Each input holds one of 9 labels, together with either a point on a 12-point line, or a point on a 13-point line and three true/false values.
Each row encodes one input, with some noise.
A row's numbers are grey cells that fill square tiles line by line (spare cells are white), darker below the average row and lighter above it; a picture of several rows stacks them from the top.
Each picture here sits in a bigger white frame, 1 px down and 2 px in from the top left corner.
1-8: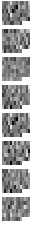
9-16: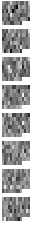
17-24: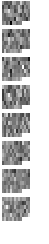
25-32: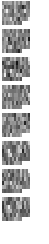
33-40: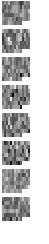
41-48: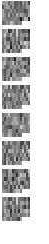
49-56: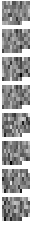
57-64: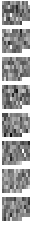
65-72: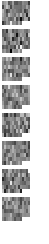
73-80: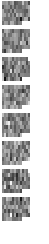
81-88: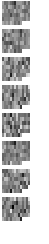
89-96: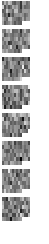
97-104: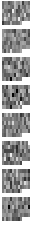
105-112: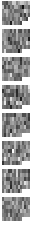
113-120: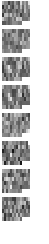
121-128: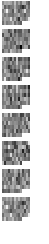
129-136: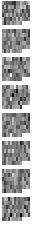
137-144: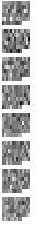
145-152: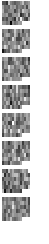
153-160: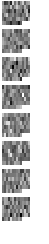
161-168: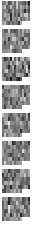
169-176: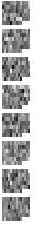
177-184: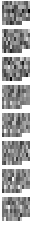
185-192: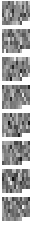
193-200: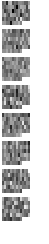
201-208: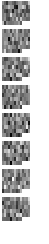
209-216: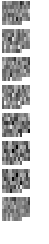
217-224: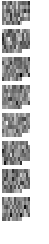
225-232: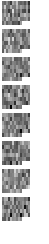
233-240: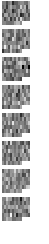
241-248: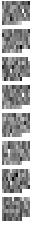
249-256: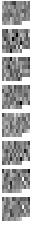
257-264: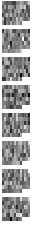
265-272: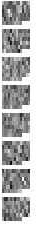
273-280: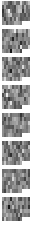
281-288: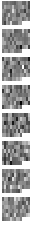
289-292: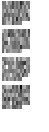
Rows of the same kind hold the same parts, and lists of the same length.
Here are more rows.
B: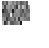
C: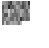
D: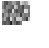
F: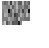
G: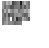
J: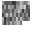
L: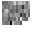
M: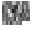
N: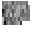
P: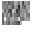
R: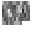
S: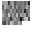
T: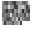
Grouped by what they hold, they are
B, D, J, L, M, N, R, T
C, F, G, P, S

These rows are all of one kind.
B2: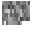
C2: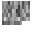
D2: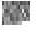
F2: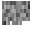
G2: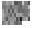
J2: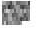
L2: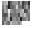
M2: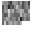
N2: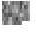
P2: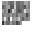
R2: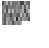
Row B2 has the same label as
J2, L2 and M2.
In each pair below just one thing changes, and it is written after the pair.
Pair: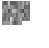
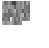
one of the three true/false values
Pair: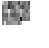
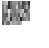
the place on the 13-point line
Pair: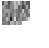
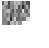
one of the three true/false values
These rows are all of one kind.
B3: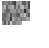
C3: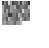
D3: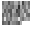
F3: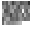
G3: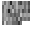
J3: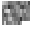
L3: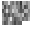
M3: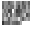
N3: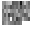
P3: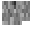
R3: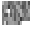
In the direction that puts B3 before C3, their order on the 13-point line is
M3, B3, D3, F3, R3, G3, P3, N3, J3, L3, C3.
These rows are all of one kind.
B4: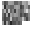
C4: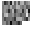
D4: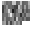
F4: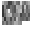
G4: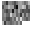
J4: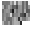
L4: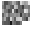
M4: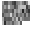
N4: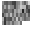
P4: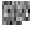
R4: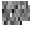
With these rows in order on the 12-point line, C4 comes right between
L4 and P4.
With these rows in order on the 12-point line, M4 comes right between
J4 and N4.
